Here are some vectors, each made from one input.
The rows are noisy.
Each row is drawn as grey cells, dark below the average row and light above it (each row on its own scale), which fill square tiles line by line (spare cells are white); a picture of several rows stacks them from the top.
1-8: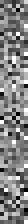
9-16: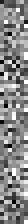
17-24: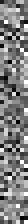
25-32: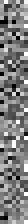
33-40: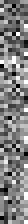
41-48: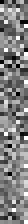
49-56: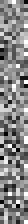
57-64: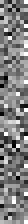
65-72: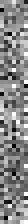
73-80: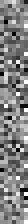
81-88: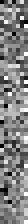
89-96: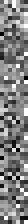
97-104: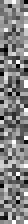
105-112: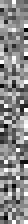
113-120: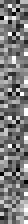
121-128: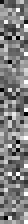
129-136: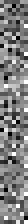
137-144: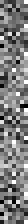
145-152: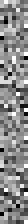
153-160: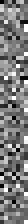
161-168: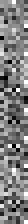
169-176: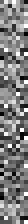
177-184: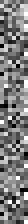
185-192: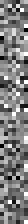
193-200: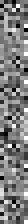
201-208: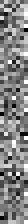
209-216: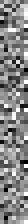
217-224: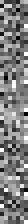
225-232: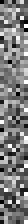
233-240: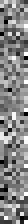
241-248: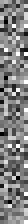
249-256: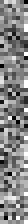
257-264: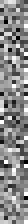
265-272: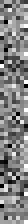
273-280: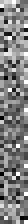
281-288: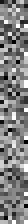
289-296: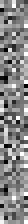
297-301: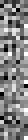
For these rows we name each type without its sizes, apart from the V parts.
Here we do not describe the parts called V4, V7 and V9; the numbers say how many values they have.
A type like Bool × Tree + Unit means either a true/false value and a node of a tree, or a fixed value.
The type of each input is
Label × Label + (Line + V4) × V9 + V7.
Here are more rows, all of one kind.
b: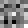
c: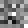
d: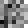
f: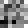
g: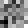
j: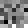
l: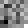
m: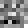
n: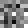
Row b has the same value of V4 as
f, l and m.
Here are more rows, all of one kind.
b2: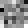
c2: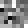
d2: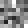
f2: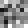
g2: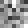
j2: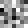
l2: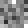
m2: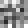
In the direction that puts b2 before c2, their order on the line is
f2, b2, c2, m2, g2, j2, d2, l2.
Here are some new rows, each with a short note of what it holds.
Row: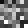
a value of V7
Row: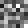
two labels
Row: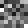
two labels
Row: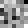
a point on a line and a value of V9
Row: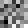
a value of V4 and a value of V9
